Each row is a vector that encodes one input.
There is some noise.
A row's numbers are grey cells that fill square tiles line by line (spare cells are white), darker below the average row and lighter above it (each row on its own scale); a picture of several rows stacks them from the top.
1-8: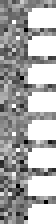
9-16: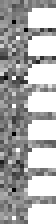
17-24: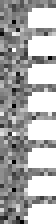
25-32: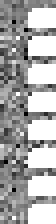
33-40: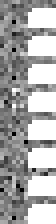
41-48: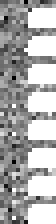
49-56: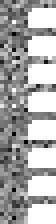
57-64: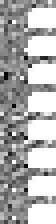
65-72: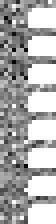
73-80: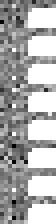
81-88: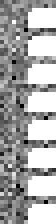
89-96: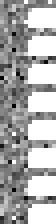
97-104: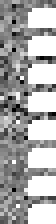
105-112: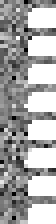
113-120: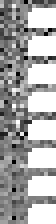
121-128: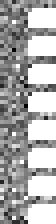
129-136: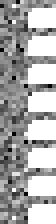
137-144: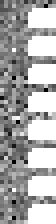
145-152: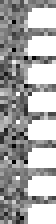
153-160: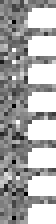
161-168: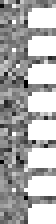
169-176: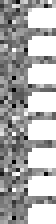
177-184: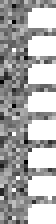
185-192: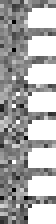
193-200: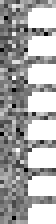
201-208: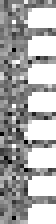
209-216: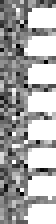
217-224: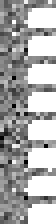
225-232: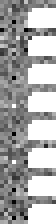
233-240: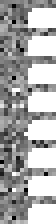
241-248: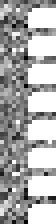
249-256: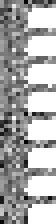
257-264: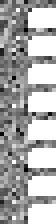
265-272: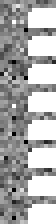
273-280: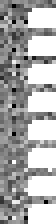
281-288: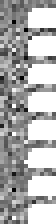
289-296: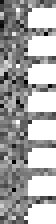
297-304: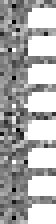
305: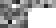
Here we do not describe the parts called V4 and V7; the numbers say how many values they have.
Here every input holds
one of 5 labels, a value of V4 and a value of V7, together with either a fixed value, or four true/false values.
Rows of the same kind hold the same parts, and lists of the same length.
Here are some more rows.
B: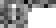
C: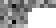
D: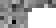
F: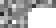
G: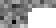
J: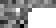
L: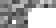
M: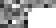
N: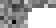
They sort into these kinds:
B, G, J, L, M
C, D, F, N

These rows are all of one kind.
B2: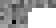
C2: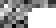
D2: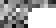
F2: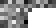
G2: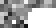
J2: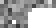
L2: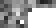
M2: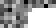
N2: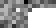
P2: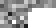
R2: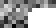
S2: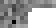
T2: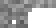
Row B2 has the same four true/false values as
F2 and M2.
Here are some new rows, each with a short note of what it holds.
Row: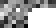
one of 5 labels, four true/false values, a value of V4 and a value of V7
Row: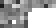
one of 5 labels, four true/false values, a value of V4 and a value of V7
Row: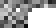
one of 5 labels, four true/false values, a value of V4 and a value of V7
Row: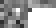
one of 5 labels, four true/false values, a value of V4 and a value of V7
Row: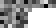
one of 5 labels, four true/false values, a value of V4 and a value of V7
